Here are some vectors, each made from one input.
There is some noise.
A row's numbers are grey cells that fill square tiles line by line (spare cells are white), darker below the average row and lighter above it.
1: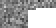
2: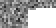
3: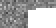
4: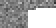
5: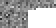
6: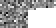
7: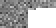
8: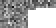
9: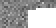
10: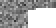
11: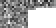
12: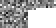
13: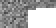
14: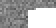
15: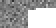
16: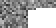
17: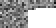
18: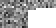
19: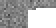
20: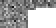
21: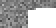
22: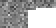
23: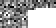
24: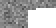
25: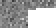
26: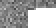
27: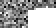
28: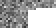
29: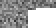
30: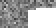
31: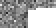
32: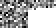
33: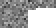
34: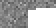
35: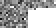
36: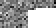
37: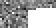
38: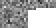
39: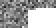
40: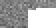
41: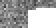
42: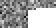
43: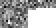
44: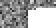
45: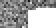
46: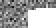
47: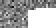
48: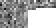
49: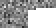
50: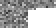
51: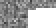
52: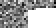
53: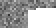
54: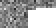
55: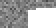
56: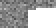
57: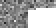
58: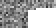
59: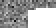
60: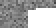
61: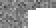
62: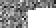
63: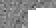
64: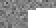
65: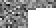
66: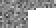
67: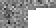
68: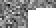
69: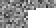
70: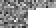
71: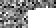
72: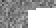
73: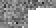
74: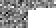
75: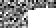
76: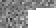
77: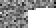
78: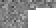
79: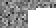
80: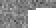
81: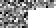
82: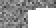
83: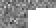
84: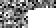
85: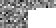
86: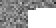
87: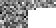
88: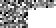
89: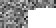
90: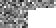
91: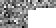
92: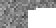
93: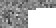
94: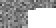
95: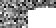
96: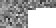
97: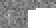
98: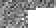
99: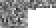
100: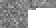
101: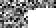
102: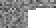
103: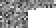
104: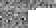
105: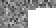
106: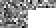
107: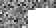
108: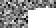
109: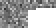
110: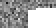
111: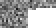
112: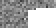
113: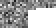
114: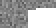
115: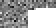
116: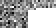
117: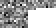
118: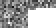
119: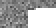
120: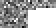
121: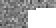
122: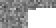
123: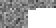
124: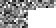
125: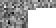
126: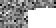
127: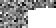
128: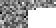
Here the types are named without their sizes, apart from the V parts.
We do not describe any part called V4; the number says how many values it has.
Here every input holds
a list of items, each a point on a circle and a value of V4.
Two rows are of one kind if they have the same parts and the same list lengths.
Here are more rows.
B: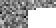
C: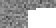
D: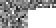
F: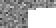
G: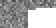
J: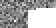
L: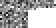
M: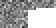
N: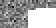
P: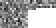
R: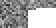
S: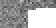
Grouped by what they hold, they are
B, R
C, D, L, P
F, J, S
G, M, N

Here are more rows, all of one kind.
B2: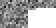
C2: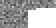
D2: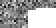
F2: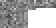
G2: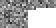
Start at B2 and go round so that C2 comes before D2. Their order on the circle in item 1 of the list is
B2, C2, F2, G2, D2.
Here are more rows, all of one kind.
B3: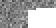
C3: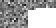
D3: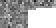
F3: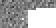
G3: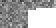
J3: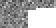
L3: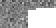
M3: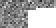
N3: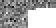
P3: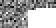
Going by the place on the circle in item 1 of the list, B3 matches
F3, N3 and P3.
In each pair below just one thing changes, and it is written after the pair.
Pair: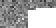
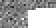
the value of V4 in item 1 of the list
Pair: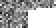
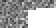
the value of V4 in item 1 of the list
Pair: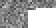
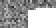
the value of V4 in item 1 of the list
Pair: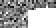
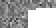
the place on the circle in item 1 of the list
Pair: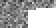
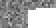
the value of V4 in item 1 of the list
